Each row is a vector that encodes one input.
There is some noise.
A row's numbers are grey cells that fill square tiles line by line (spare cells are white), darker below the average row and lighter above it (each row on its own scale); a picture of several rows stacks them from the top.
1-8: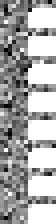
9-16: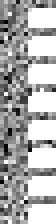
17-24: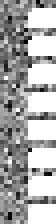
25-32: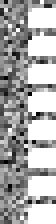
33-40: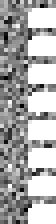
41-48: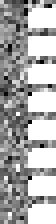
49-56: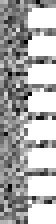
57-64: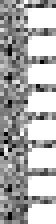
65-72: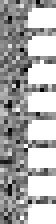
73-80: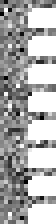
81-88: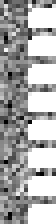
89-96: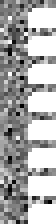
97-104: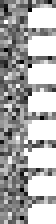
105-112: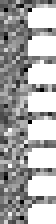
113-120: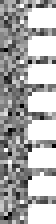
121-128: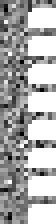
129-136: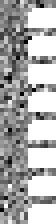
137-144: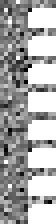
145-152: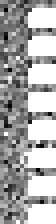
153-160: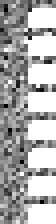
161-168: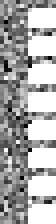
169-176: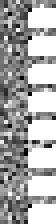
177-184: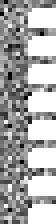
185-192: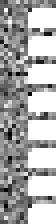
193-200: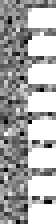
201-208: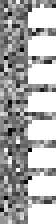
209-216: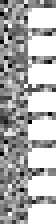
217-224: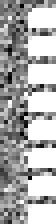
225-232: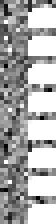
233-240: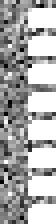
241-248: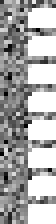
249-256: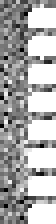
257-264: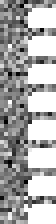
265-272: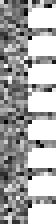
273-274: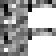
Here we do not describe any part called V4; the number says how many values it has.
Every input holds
a point on a 9-point line and a true/false value, together with either a point on a 9-point line, or a value of V4.
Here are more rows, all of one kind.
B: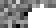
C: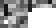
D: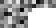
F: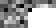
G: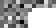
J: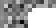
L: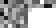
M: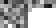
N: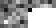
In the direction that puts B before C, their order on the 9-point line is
L, G, B, F, N, C, M, J, D.
